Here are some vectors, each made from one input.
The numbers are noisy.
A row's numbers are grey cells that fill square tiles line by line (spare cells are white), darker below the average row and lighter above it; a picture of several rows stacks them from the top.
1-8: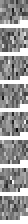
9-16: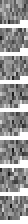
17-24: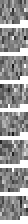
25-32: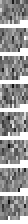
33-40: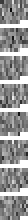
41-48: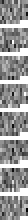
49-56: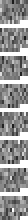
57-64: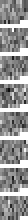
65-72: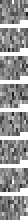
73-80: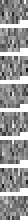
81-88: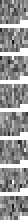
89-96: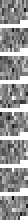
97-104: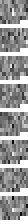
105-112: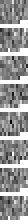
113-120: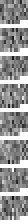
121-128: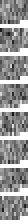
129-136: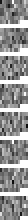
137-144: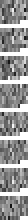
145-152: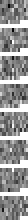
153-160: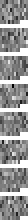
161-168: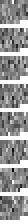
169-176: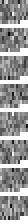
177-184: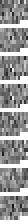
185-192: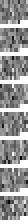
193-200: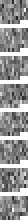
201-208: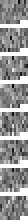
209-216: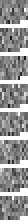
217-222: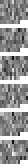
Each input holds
a point on a 5-point line, together with a list of up to three points on a 7-point line.
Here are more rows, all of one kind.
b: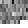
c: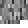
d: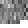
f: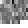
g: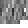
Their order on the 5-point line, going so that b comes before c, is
b, f, d, g, c.
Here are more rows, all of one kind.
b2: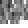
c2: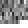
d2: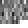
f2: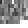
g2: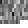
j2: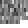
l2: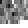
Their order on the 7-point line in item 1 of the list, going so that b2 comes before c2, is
b2, l2, f2, j2, g2, d2, c2.
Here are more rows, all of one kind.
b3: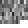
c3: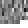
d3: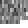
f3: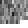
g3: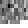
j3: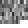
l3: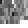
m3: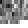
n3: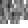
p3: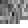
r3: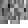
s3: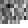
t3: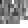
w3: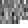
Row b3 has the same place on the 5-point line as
j3, m3 and p3.
